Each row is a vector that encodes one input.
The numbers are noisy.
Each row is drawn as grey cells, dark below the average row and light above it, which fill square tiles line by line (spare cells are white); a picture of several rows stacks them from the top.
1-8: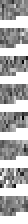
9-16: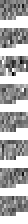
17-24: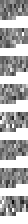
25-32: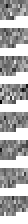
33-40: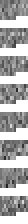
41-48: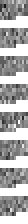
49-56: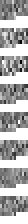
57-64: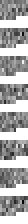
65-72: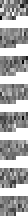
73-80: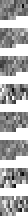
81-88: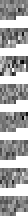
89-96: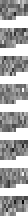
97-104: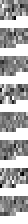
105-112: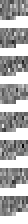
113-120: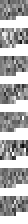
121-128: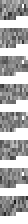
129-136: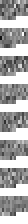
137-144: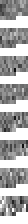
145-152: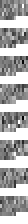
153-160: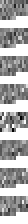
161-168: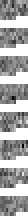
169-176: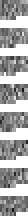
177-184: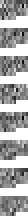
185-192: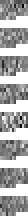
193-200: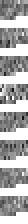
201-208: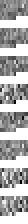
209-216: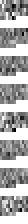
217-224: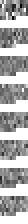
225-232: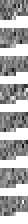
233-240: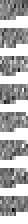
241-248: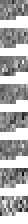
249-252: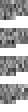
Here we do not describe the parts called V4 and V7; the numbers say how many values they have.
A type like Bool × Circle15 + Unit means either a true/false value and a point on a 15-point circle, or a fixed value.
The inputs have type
Bool × V4 + List2((Label5 + Line6) × V7).
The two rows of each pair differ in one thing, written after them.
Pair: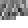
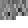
the value of V7 in item 1 of the list
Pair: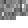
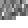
the label in item 2 of the list
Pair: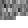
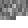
the value of V7 in item 2 of the list
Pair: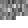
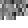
the value of V7 in item 2 of the list
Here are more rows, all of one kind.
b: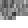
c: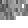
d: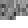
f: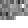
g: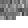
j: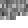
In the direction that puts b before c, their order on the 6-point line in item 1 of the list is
b, f, d, j, g, c.
